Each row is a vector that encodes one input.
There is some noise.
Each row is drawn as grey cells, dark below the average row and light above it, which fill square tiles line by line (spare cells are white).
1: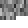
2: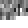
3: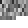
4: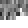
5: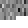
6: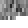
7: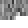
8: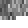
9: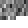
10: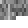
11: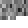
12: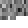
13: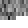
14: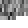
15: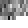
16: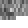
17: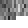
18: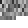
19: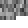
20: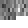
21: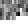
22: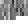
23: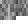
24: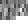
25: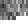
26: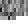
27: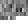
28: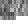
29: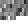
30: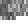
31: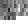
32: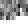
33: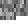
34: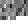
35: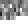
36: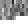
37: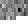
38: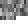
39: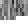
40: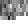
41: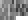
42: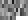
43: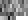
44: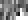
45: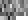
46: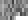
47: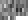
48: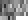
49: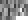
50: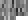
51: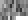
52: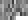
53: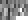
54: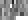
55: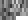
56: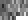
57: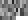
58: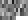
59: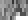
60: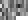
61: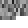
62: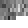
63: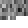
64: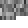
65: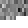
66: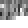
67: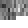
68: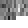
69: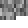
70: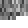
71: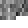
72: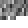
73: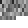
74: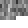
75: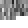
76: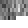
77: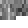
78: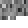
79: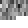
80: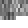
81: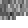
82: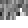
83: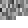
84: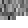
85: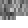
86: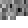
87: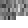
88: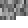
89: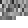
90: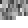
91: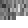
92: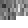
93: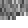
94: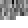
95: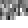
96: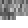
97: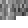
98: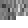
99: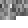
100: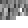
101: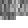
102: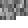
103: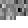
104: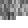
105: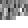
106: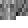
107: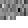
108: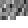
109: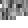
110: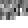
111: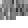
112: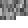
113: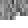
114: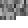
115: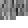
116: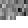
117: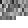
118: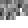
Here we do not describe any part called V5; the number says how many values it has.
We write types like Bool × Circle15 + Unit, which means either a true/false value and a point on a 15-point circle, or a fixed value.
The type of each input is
List2(Line4) × V5.
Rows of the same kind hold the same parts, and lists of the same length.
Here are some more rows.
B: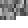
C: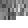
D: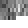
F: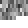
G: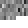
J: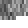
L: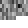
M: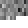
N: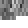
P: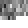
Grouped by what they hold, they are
B, C, D
F, G, M, N
J, L, P

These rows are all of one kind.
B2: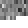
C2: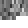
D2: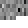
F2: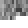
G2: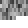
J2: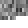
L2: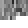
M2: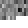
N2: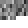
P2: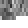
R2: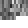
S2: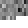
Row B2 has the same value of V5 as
D2, M2, N2 and S2.
